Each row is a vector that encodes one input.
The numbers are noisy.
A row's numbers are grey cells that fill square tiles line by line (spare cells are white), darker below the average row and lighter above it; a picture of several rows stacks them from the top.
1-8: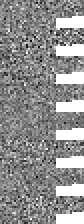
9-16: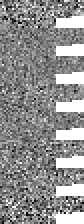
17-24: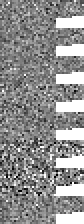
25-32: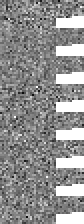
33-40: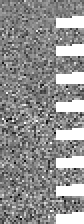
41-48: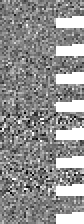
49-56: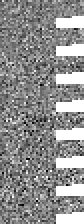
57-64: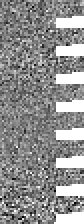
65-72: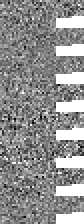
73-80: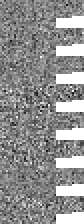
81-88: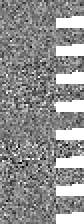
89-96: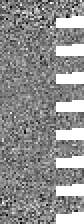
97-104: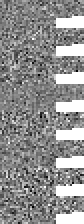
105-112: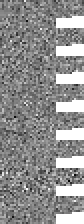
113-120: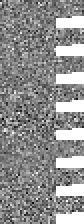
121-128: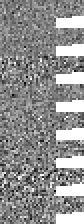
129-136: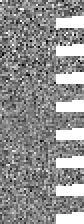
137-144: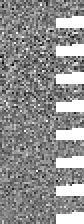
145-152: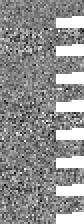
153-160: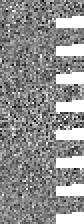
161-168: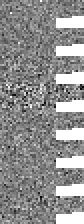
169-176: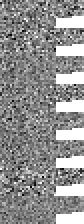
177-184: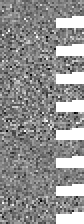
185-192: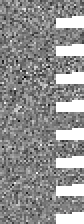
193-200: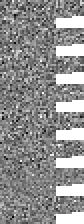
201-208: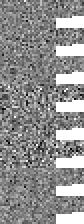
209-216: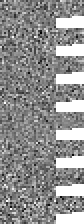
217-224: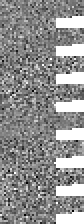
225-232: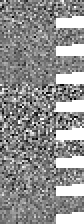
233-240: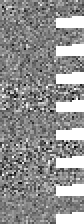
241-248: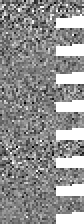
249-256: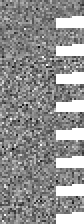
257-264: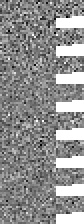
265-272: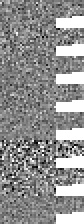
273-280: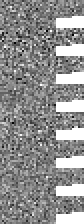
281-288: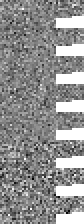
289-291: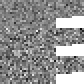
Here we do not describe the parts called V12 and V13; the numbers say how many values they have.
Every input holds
either a fixed value, or one of 8 labels, a true/false value, a value of V12 and a value of V13.
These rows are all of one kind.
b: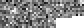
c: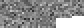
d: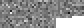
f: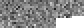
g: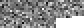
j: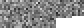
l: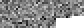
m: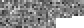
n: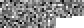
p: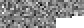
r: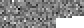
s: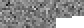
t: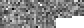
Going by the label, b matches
m and n.
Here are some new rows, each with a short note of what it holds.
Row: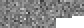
one of 8 labels, a true/false value, a value of V12 and a value of V13
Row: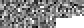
a fixed value
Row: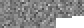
one of 8 labels, a true/false value, a value of V12 and a value of V13
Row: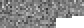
one of 8 labels, a true/false value, a value of V12 and a value of V13
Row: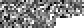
a fixed value
